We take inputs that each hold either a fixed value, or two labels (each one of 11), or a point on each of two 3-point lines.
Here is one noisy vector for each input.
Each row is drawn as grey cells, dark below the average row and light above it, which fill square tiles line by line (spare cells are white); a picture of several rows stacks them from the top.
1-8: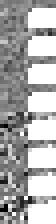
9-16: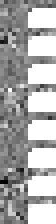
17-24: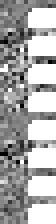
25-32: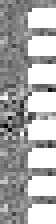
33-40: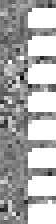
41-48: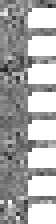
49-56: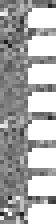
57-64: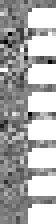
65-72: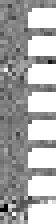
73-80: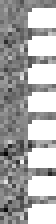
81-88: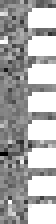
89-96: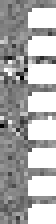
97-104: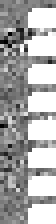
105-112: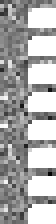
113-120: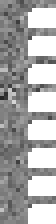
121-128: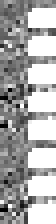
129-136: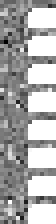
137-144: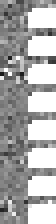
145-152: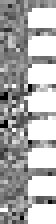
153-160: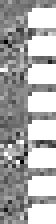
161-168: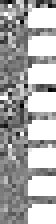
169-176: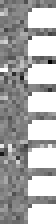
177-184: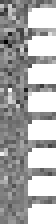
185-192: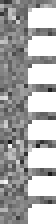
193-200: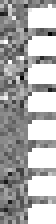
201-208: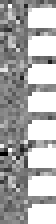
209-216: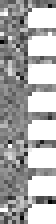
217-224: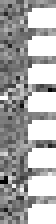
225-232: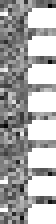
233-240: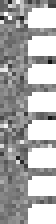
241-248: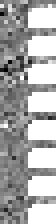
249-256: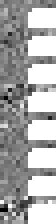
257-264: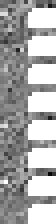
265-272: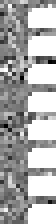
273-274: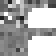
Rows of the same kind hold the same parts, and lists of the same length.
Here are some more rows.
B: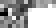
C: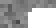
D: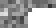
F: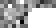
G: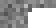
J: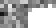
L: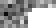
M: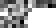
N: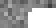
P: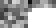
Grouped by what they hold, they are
B, F, J
C, D, G, L, M, N
P

